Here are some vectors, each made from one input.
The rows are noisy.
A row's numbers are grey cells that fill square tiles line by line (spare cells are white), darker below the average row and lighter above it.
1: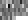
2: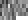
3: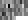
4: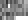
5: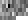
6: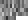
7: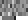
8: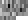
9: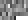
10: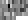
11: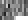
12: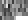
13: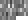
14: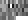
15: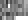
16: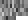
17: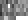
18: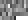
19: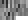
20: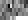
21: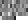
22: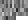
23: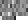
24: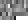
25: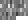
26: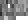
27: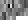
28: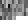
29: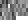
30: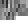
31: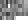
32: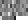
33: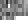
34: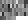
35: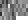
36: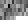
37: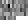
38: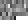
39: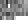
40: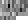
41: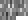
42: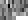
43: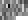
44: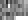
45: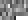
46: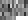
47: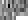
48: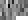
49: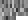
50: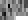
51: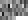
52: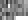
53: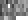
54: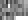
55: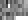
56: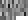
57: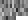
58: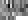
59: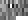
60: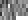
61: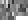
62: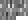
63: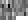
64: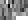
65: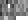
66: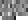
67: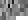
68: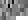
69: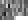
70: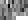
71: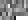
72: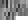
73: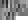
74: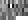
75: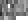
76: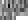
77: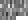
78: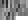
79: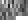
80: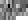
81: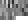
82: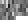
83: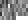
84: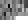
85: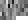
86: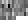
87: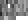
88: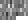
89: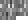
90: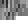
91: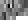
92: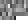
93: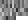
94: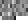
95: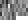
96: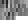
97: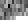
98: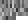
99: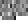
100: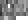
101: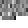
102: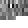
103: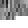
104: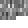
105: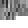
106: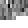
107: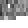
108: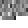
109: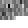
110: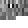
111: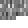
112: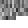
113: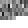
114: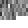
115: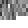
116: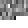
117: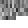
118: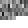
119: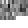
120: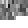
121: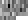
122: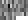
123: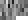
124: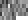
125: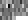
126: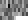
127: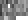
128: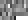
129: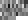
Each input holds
either a point on an 8-point circle and one of 7 labels, or three true/false values.
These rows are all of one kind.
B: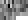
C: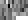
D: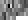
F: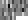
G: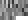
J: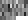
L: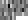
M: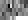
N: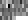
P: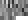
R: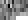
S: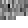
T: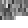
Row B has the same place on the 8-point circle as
C, F, L and R.
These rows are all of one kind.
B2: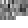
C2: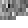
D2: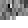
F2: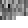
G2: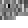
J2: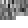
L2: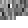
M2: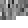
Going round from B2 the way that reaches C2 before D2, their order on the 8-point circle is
B2, C2, F2, G2, D2, L2, M2, J2.
